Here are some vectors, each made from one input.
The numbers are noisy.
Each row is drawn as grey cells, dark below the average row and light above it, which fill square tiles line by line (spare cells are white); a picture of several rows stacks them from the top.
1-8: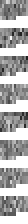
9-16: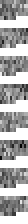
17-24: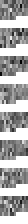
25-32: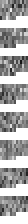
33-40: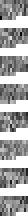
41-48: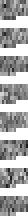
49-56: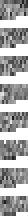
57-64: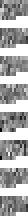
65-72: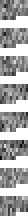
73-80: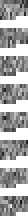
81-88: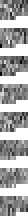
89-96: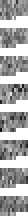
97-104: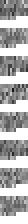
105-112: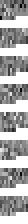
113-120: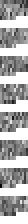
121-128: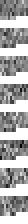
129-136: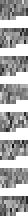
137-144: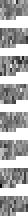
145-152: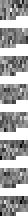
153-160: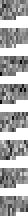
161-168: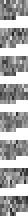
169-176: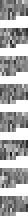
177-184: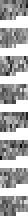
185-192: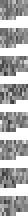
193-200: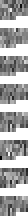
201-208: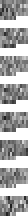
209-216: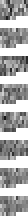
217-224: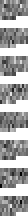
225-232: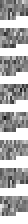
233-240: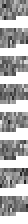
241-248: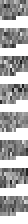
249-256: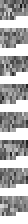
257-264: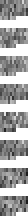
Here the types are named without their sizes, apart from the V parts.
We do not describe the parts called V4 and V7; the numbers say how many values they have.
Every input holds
either a value of V4 and a value of V7, or a list of points on a line.
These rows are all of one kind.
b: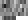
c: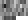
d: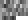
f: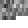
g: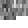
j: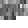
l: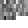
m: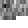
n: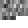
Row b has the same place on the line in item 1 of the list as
c and m.
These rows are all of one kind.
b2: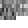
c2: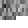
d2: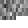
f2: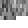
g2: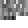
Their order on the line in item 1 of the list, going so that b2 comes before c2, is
b2, f2, c2, d2, g2.
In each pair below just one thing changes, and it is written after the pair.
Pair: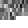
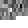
the value of V4
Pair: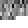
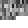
the value of V4
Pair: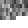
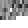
the value of V7
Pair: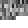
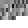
the value of V4
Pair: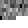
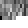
the value of V7
